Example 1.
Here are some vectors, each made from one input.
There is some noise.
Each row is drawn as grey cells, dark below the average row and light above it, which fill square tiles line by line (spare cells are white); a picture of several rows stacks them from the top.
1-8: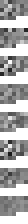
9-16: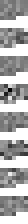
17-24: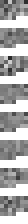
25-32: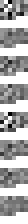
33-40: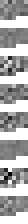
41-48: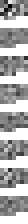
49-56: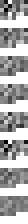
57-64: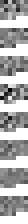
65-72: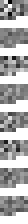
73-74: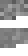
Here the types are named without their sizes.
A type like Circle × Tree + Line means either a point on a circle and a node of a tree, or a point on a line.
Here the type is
Bool × Label + Unit.
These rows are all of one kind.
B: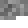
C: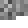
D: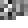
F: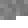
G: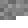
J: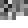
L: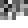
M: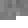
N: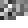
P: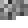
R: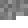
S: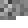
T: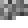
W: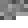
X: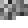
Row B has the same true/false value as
C, D, G and N.
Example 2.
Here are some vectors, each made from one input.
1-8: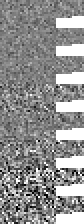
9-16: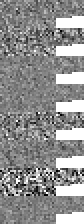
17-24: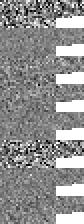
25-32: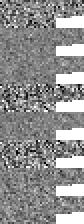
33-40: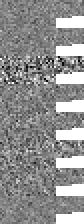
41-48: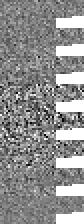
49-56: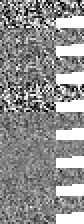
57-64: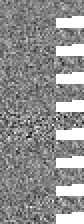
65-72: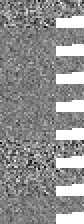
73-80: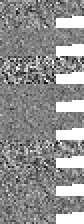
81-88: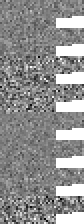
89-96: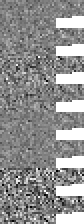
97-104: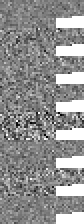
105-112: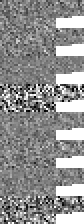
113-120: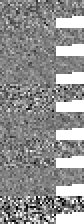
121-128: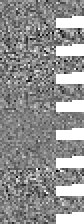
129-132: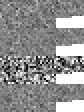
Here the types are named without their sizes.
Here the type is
List(Circle).
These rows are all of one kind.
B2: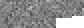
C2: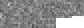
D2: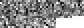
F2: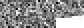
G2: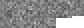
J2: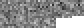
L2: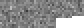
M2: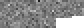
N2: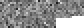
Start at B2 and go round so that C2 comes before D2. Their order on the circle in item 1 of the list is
B2, L2, G2, N2, C2, J2, F2, D2, M2.
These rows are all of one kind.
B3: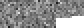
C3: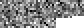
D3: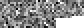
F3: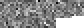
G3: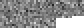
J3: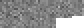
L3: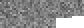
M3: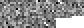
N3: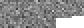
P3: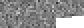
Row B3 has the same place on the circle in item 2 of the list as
L3 and P3.
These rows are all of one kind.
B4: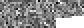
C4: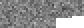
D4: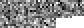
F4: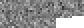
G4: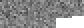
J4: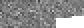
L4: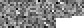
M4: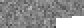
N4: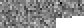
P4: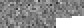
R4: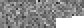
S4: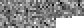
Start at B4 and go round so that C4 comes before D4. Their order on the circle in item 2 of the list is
B4, C4, G4, F4, S4, P4, M4, D4, N4, L4, R4, J4.
